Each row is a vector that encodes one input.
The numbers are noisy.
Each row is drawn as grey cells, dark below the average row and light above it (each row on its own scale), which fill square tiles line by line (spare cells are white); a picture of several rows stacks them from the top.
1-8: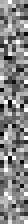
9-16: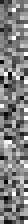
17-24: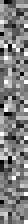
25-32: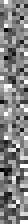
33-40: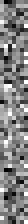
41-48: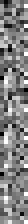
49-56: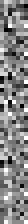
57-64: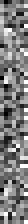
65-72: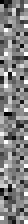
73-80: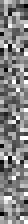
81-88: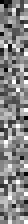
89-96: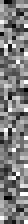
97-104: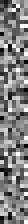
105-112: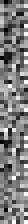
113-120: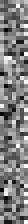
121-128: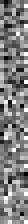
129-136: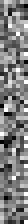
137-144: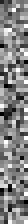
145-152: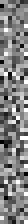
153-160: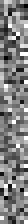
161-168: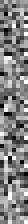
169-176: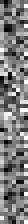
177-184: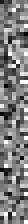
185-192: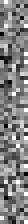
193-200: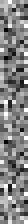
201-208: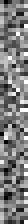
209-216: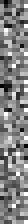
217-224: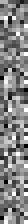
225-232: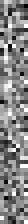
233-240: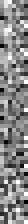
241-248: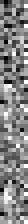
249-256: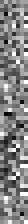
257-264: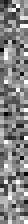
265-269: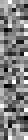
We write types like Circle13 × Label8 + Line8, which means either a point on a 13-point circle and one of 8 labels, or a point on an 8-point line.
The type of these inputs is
Line5 + Line16.
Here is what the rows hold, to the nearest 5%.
About 15% of them hold a point on a 5-point line. The rest hold a point on a 16-point line.
